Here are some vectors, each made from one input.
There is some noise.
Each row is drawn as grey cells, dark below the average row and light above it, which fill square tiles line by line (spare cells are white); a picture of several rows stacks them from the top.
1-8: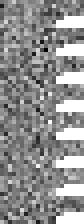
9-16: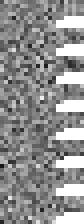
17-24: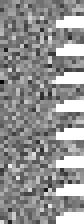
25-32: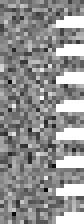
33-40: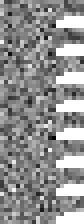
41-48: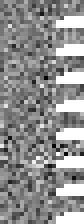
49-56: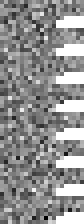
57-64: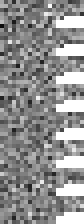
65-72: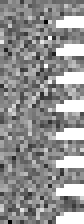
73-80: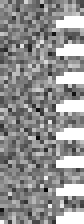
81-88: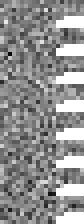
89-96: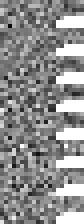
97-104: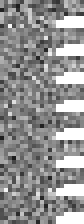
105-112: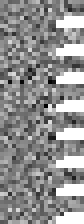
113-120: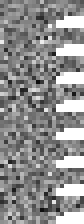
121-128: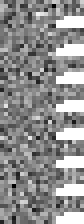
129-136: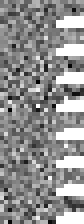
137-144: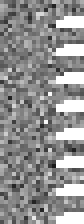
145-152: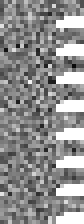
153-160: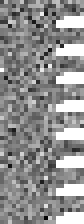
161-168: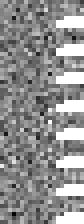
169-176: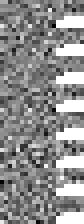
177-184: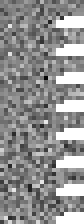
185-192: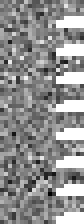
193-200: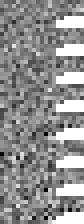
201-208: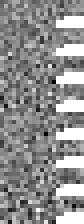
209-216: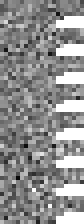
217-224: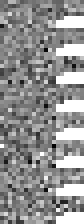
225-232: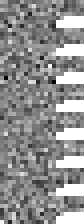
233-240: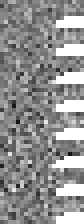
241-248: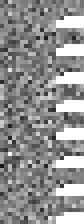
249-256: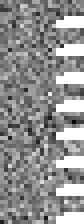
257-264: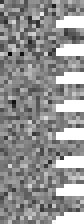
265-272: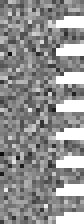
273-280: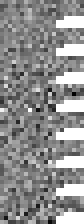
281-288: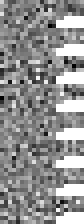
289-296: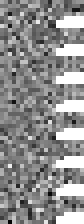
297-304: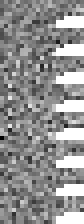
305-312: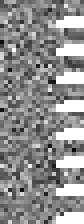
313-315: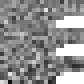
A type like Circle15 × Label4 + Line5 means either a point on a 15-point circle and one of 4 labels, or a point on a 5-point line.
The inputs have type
Line10 × List2(Line5) + List2(Line13).
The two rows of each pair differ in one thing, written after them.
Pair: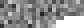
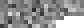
the place on the 5-point line in item 2 of the list
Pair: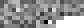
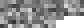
the place on the 10-point line
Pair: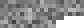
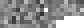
the place on the 10-point line
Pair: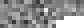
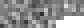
the place on the 5-point line in item 1 of the list
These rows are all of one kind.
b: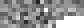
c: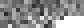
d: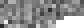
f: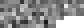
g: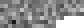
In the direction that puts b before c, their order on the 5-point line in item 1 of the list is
b, c, d, g, f.
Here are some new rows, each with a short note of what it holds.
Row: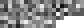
the empty list
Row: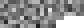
a list of two items
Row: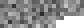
a point on a 10-point line, together with a list of two items
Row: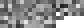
the empty list
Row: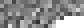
a point on a 10-point line, together with the empty list
